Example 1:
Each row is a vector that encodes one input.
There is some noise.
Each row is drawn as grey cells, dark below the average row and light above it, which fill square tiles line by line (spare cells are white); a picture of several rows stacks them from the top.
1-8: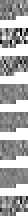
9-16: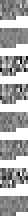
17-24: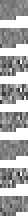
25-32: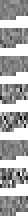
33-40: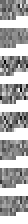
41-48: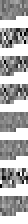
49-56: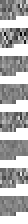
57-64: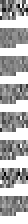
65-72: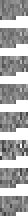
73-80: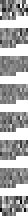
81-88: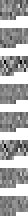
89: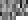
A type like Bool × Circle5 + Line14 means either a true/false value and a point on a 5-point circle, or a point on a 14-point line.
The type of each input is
Bool × Line7.
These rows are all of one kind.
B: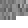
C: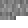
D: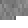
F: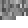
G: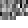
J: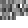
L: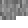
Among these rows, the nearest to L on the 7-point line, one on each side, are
B and D.
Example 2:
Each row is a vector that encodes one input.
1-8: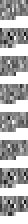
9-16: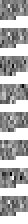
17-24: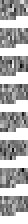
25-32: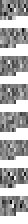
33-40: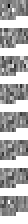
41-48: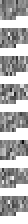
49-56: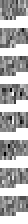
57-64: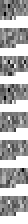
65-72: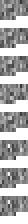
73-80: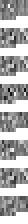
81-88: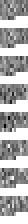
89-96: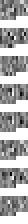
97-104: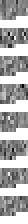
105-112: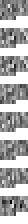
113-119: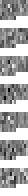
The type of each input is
Bool × Tree10.
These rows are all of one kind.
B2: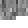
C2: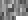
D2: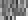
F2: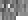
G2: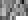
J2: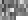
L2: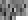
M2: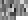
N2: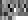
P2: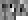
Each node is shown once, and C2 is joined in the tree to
F2 and G2.
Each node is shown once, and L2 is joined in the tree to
B2 and N2.
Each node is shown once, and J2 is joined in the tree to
B2 and M2.
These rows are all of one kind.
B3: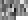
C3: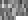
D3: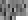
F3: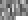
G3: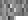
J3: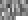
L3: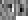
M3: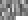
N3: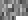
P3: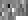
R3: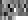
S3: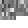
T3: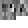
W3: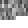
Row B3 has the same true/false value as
D3, S3 and T3.
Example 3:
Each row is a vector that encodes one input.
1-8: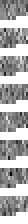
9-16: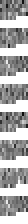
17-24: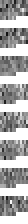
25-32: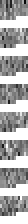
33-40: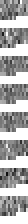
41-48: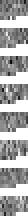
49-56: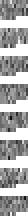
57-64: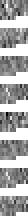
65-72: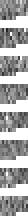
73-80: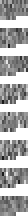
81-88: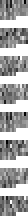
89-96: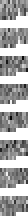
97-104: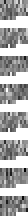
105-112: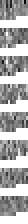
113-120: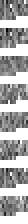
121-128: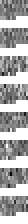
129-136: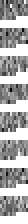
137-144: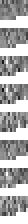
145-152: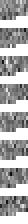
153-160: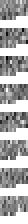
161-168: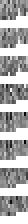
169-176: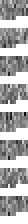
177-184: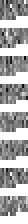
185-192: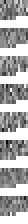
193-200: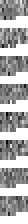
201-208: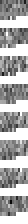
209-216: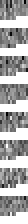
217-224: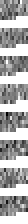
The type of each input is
Bool × Bool × Bool + Tree16.
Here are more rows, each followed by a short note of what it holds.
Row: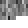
a node of a 16-node tree
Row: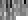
a node of a 16-node tree
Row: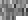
a node of a 16-node tree
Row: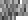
three true/false values
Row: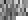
three true/false values
